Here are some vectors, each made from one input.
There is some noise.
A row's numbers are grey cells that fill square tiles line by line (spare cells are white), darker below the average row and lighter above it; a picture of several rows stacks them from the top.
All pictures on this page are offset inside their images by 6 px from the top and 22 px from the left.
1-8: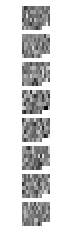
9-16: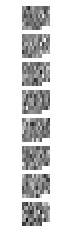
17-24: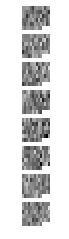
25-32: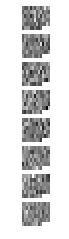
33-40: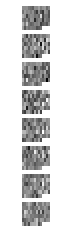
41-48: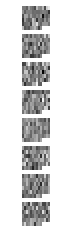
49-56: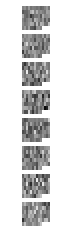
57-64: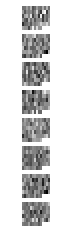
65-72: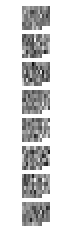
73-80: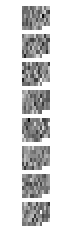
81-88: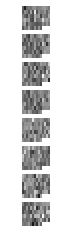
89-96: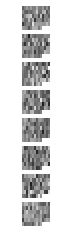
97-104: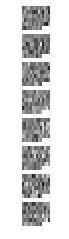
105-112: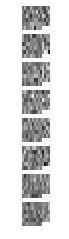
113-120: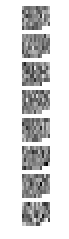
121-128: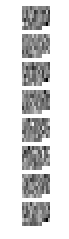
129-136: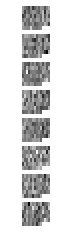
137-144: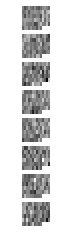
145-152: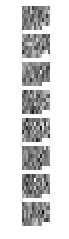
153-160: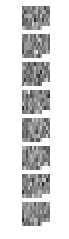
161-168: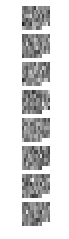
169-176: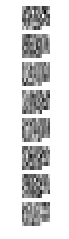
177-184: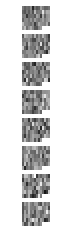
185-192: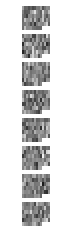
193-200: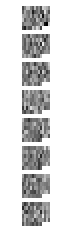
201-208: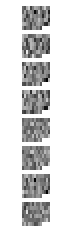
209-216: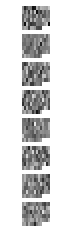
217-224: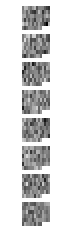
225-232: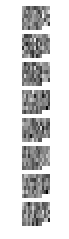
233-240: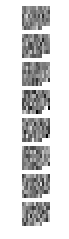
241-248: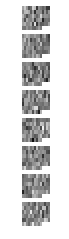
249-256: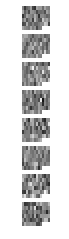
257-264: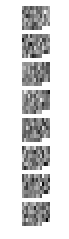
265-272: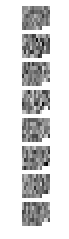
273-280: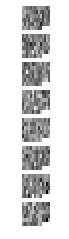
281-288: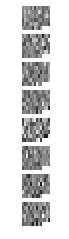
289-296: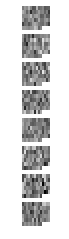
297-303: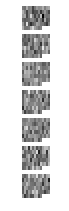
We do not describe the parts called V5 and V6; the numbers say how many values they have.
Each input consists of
a value of V5 and a value of V6, together with either a point on a 15-point line, or a point on a 17-point line.
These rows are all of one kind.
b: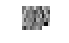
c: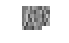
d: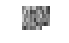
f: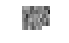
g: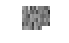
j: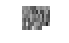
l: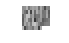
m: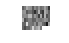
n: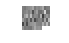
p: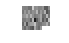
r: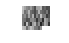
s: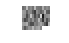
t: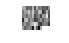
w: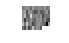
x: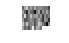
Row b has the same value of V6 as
d, l, p and t.
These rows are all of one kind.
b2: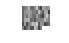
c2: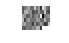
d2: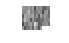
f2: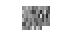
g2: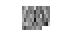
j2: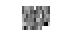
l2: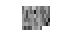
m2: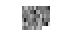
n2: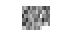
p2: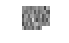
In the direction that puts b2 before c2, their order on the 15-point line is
b2, d2, p2, n2, f2, c2, j2, g2, m2, l2.
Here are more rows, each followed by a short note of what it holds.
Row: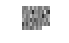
a point on a 15-point line, a value of V5 and a value of V6
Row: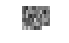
a point on a 17-point line, a value of V5 and a value of V6
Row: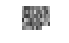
a point on a 17-point line, a value of V5 and a value of V6
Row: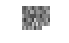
a point on a 17-point line, a value of V5 and a value of V6
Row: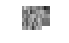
a point on a 15-point line, a value of V5 and a value of V6
